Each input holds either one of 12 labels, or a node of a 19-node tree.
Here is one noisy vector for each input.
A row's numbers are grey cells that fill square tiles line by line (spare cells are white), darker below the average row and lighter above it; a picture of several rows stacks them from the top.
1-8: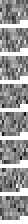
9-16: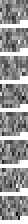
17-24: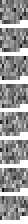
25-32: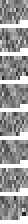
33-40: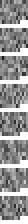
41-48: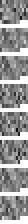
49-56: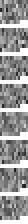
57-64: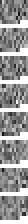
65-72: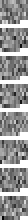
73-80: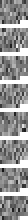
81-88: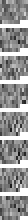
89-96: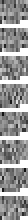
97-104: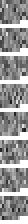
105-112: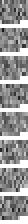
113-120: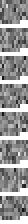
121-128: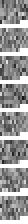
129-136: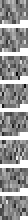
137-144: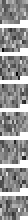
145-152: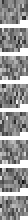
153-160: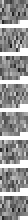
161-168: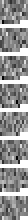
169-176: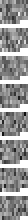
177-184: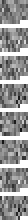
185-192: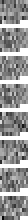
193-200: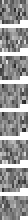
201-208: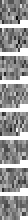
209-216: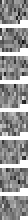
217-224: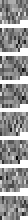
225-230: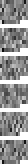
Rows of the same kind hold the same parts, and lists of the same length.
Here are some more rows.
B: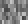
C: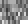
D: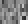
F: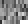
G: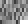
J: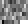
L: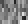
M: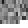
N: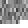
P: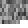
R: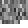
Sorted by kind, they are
B, C, D, F, G, L, M, N
J, P, R

